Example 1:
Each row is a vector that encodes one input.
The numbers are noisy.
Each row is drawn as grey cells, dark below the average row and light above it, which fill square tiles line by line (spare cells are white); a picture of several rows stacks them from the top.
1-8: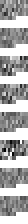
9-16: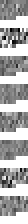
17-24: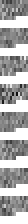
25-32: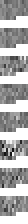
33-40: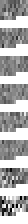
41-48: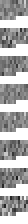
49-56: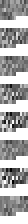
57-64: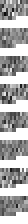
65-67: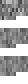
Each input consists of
either a point on a 7-point line, or a node of a 9-node tree.
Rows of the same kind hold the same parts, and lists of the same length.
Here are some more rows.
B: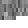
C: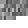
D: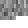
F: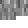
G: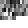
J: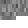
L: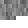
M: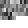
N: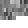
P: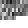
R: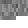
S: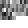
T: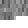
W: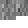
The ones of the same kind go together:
B, D, F, G
C, J, L, M, N, P, R, S, T, W

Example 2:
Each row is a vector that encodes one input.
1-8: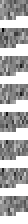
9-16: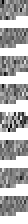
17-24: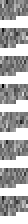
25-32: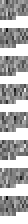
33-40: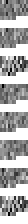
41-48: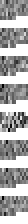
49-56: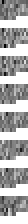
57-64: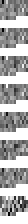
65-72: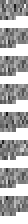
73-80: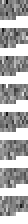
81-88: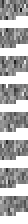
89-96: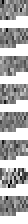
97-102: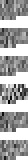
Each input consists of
a list of up to two points on a 6-point circle.
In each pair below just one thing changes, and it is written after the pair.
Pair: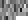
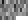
the place on the 6-point circle in item 2 of the list
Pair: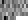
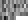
the place on the 6-point circle in item 2 of the list
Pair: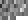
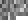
the place on the 6-point circle in item 2 of the list
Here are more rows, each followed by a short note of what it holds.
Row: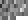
a list of two items
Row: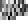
the empty list
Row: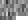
a list of one item
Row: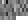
a list of one item
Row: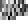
the empty list
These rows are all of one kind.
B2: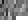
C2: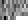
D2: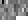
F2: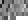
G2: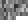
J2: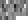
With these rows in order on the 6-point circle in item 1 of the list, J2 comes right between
C2 and D2.
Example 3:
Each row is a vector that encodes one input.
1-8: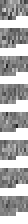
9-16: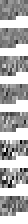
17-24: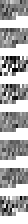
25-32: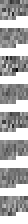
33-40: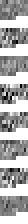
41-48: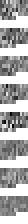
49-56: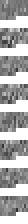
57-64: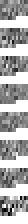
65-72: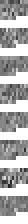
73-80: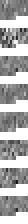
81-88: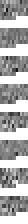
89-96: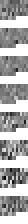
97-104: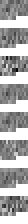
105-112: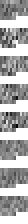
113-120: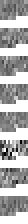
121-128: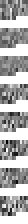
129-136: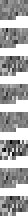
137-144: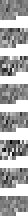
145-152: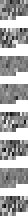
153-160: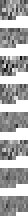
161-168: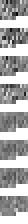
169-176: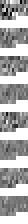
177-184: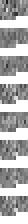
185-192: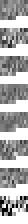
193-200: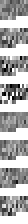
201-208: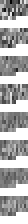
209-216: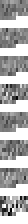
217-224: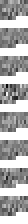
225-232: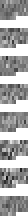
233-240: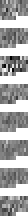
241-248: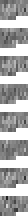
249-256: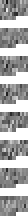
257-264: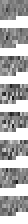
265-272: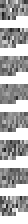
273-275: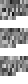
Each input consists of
a list of up to two points on a 4-point line.
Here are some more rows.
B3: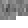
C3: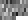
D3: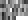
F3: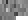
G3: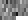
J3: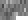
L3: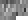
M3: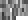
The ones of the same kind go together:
B3, J3
C3, F3, G3, L3
D3, M3

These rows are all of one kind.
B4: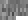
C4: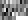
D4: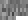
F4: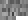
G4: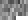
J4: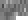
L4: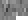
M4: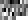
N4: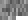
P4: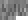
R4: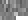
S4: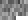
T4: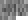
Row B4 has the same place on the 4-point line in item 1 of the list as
C4, D4, L4 and N4.
